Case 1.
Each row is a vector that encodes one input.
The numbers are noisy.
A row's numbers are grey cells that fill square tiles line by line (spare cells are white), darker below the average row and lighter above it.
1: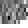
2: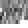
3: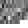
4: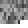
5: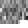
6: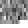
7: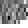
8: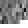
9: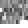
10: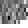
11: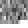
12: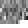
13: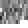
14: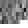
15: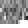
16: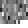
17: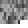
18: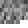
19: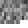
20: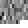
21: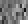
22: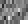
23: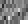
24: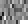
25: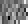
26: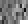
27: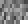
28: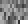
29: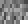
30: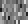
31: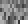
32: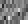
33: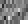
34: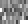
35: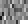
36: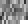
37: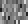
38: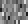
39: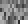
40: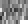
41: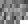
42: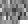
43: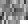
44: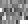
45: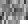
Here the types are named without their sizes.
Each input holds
either a point on a circle, or a point on a line.
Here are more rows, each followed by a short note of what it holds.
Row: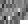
a point on a circle
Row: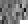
a point on a circle
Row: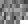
a point on a circle
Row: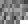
a point on a circle
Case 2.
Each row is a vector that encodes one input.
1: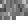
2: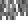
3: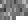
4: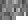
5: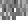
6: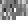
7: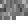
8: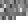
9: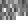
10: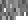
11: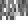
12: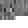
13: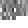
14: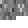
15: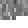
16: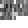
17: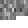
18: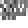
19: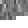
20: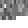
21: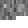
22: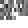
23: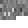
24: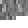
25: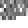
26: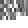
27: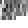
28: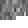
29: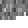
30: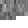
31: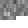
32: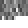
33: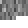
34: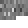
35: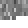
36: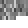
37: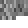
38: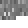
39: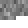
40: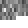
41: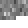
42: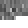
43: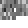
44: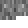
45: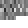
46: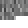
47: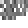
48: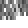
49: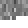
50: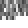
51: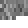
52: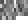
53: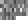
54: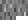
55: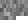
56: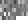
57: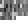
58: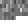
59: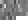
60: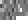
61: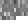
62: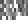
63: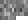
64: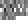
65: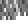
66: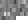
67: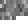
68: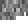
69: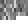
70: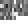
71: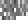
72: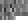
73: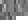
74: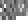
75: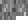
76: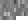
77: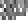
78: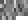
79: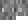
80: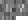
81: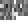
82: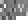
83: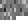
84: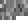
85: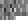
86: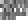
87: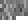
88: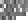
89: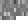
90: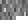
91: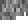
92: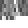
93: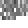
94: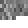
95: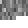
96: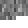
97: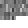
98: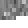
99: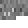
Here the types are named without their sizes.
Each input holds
a list of points on a line.
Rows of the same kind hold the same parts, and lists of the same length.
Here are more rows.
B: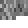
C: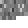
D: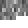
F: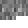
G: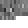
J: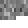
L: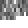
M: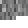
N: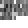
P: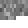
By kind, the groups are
B, J, P
C, D, F, G, L, M
N

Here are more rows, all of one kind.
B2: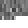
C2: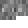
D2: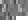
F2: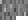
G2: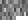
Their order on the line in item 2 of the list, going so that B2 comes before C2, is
F2, B2, G2, D2, C2.
